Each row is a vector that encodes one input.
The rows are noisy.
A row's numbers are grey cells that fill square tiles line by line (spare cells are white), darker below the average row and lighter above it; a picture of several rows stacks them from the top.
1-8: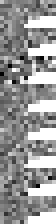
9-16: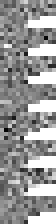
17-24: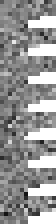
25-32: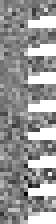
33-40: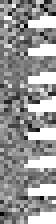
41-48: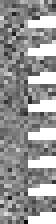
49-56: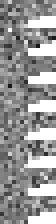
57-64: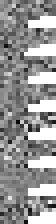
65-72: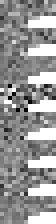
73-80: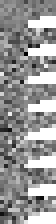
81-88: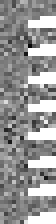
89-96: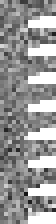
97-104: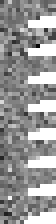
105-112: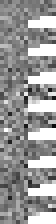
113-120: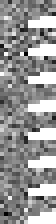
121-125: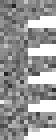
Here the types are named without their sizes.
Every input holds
a point on a line and a node of a tree, together with either a fixed value, or three true/false values.
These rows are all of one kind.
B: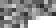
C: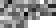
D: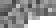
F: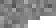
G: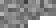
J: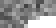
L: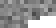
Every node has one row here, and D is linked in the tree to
F.
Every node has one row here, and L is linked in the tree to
G.
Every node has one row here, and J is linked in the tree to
B.
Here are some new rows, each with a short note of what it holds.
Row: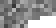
a point on a line, a node of a tree and three true/false values
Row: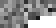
a point on a line and a node of a tree
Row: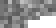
a point on a line, a node of a tree and three true/false values
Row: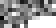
a point on a line, a node of a tree and three true/false values
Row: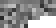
a point on a line, a node of a tree and three true/false values
